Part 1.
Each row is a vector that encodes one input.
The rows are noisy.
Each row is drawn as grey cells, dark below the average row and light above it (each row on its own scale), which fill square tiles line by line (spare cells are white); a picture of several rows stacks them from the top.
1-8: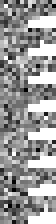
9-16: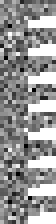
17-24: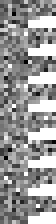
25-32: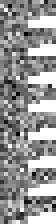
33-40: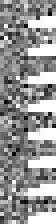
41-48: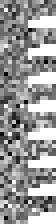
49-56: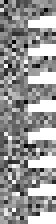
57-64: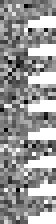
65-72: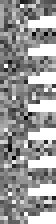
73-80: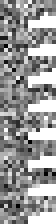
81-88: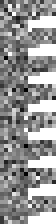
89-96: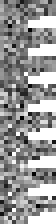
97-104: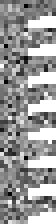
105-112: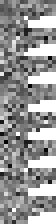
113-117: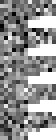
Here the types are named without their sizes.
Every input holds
a point on a circle and a true/false value, together with either a point on a circle, or a fixed value.
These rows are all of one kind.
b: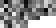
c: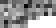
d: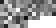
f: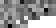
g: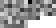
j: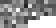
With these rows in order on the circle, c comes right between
d and j.
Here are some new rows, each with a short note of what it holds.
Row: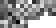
a point on each of two circles and a true/false value
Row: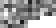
a point on a circle and a true/false value
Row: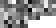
a point on a circle and a true/false value
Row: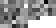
a point on each of two circles and a true/false value
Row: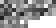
a point on each of two circles and a true/false value
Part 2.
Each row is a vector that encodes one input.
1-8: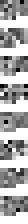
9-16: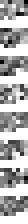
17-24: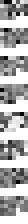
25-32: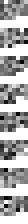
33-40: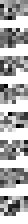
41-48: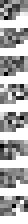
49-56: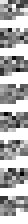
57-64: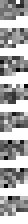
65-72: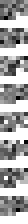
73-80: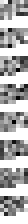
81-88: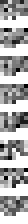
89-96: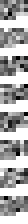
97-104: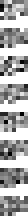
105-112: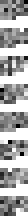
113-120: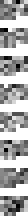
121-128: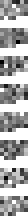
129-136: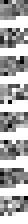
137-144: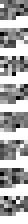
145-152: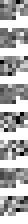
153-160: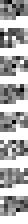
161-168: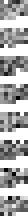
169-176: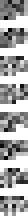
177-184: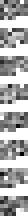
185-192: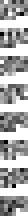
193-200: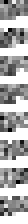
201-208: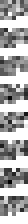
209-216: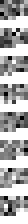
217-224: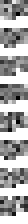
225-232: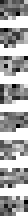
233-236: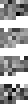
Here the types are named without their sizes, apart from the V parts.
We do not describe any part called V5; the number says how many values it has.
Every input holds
a point on a circle, together with either three true/false values, or a value of V5.
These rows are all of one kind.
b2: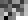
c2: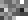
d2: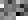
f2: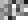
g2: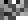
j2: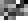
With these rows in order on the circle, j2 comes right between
b2 and d2.
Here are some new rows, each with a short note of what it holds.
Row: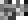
a point on a circle and three true/false values
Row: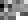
a point on a circle and a value of V5
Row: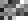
a point on a circle and three true/false values
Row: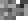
a point on a circle and three true/false values
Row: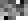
a point on a circle and three true/false values
